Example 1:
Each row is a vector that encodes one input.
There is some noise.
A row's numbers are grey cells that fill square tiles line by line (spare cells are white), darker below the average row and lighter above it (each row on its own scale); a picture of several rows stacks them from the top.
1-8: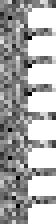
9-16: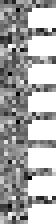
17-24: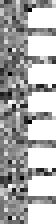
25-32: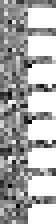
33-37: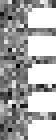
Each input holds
one of 5 labels.
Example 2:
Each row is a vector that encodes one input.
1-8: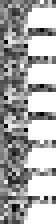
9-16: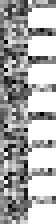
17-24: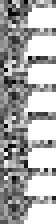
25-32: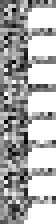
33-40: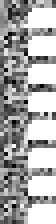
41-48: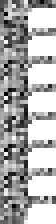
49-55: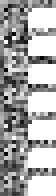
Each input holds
a point on a 9-point line.
